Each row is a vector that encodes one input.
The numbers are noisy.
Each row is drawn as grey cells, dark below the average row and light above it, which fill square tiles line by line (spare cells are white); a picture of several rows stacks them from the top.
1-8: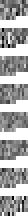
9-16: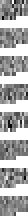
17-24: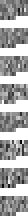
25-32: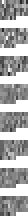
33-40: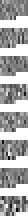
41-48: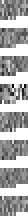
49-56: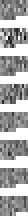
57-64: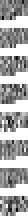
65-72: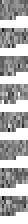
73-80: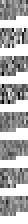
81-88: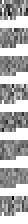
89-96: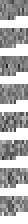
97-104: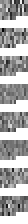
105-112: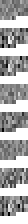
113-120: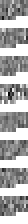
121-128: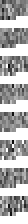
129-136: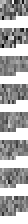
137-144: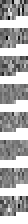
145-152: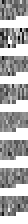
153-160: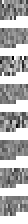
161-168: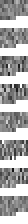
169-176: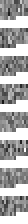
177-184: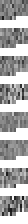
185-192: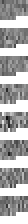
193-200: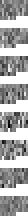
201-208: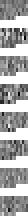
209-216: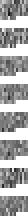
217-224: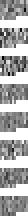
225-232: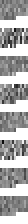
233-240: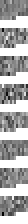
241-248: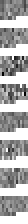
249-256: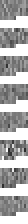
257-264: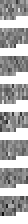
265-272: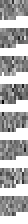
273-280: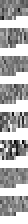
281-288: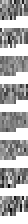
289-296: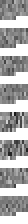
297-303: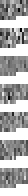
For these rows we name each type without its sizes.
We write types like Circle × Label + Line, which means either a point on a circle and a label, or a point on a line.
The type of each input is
Label × Label × Tree + Unit.
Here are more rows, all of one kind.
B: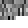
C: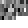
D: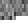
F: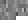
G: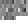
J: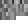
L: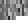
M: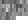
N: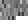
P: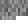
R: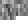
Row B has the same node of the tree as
C and N.
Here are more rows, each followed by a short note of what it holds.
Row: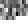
a fixed value
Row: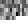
a fixed value
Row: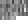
two labels and a node of a tree
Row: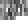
two labels and a node of a tree
